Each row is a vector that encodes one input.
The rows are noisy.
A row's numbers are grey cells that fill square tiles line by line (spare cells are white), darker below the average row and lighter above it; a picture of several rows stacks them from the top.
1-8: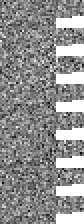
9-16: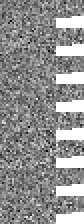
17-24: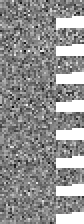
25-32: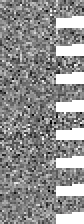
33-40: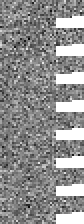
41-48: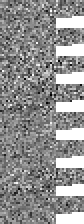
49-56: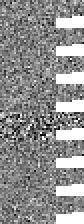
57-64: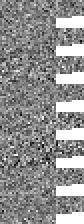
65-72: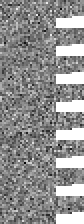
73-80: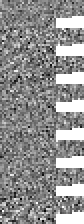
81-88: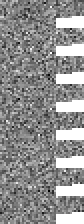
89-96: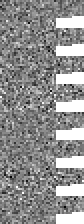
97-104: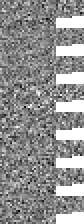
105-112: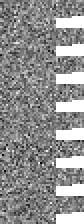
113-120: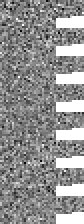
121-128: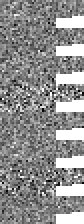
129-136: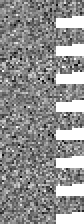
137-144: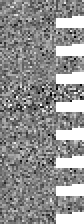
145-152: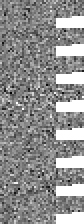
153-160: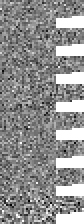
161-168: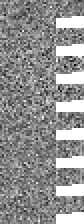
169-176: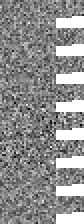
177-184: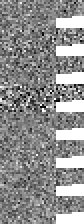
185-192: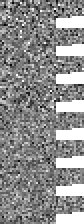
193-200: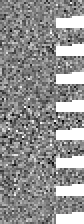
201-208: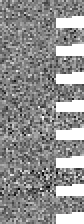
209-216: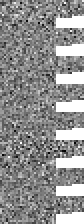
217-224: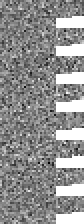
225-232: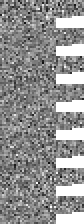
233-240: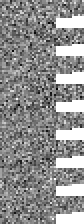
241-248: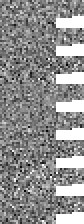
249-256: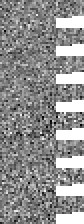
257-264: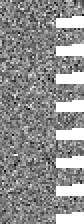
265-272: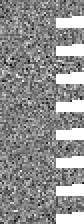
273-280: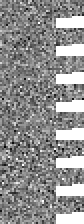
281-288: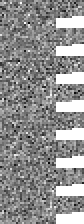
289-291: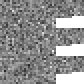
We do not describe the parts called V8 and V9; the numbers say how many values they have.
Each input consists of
either a fixed value, or a node of an 11-node tree and a value of V9, or a true/false value and a value of V8.
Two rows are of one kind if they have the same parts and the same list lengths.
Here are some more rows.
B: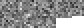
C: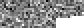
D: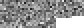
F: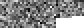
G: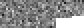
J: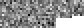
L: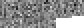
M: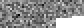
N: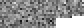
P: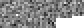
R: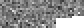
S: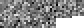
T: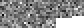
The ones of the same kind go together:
B, D, F, G, L, M, R, T
C
J, N, P, S

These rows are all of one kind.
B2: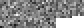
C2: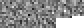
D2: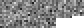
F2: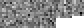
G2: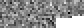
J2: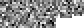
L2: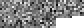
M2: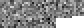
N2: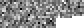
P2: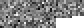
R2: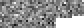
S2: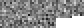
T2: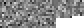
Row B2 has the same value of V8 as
P2 and T2.
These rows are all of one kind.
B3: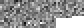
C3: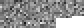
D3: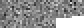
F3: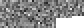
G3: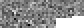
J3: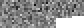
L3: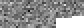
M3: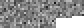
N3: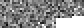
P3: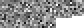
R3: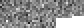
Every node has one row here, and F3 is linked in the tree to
J3 and M3.
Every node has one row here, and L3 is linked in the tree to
B3.
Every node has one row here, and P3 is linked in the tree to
G3 and N3.
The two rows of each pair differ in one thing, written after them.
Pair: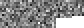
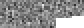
the value of V9
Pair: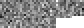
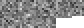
the node of the tree
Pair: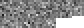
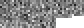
the node of the tree
